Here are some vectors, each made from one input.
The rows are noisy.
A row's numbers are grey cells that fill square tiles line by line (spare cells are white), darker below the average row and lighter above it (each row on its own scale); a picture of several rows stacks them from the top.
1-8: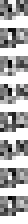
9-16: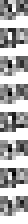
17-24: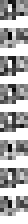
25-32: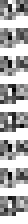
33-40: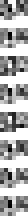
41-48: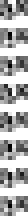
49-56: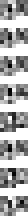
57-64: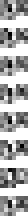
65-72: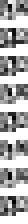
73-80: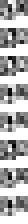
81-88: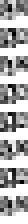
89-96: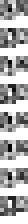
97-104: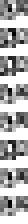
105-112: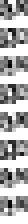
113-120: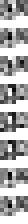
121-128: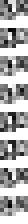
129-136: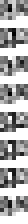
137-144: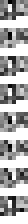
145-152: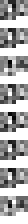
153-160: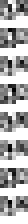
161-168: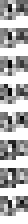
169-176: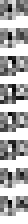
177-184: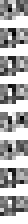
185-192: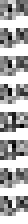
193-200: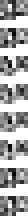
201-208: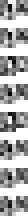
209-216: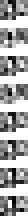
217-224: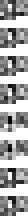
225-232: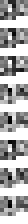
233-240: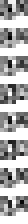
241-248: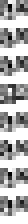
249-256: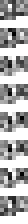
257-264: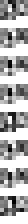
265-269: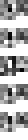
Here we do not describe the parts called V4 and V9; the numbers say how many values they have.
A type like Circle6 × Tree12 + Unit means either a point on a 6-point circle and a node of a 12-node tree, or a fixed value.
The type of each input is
Bool × Bool × Bool × Line6 + Line5 × V4 × V9.
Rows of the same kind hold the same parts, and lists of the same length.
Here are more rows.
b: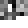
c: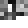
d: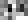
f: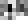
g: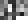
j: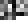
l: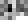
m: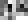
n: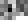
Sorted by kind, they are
b, c, g, j
d, f, l, m, n

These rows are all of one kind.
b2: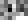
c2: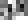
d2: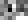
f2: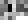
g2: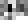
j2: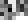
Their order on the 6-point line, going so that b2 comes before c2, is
f2, d2, b2, j2, c2, g2.
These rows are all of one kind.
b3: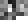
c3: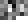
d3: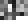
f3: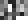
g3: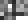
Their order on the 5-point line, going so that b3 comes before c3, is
g3, d3, f3, b3, c3.
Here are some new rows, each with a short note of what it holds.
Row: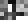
a point on a 5-point line, a value of V4 and a value of V9
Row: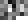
a point on a 5-point line, a value of V4 and a value of V9
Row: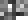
a point on a 5-point line, a value of V4 and a value of V9
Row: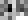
a point on a 6-point line and three true/false values
